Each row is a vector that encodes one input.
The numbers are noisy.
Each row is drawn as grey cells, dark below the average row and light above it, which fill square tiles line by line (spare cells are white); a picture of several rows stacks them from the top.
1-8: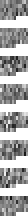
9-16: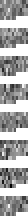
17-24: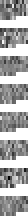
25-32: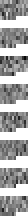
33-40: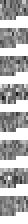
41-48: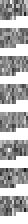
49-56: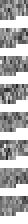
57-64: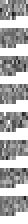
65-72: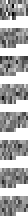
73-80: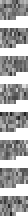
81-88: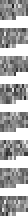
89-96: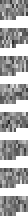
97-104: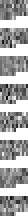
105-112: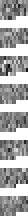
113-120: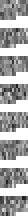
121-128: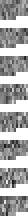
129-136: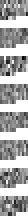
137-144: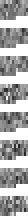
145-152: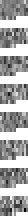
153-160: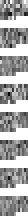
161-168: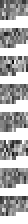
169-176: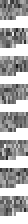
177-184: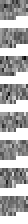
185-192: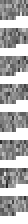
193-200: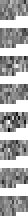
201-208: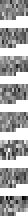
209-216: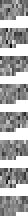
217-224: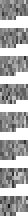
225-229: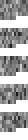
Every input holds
a true/false value, together with either a point on a 9-point circle, or a fixed value.
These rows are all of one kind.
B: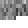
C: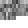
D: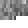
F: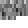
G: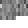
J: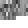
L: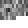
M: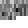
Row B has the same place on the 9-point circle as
L and M.
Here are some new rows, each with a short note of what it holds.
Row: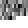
a point on a 9-point circle and a true/false value
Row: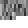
a point on a 9-point circle and a true/false value
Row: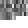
a true/false value
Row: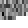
a point on a 9-point circle and a true/false value
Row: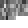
a true/false value
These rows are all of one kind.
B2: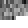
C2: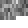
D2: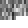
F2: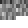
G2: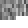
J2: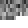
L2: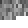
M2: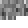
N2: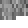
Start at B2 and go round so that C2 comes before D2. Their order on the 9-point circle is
B2, M2, L2, C2, N2, F2, J2, G2, D2.
